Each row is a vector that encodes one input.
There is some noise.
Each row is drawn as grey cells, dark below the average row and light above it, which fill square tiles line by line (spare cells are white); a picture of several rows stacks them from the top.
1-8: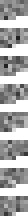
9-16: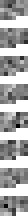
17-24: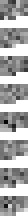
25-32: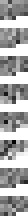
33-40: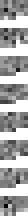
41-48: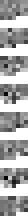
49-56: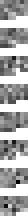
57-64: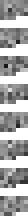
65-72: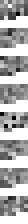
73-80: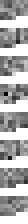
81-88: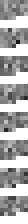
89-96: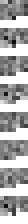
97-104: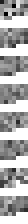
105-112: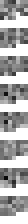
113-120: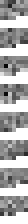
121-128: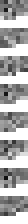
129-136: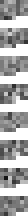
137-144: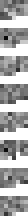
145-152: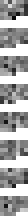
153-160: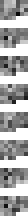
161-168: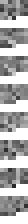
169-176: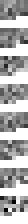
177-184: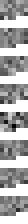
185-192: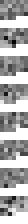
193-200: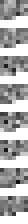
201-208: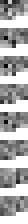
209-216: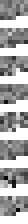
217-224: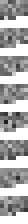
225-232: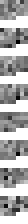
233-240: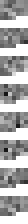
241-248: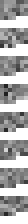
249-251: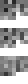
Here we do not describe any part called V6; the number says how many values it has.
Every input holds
a list of up to two items, each either a point on a 5-point line, or a true/false value and a value of V6.
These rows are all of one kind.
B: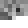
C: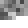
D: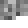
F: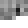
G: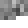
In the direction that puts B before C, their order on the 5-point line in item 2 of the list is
D, B, C, F, G.
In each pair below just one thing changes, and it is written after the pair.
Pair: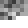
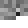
the value of V6 in item 2 of the list
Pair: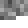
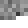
the value of V6 in item 1 of the list
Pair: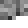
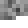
the true/false value in item 1 of the list
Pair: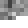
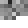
the value of V6 in item 2 of the list
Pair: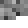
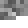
the true/false value in item 1 of the list
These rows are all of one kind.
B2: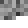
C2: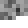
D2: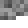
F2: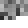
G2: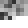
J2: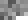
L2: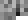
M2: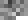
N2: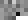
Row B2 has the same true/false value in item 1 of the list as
C2, L2 and N2.
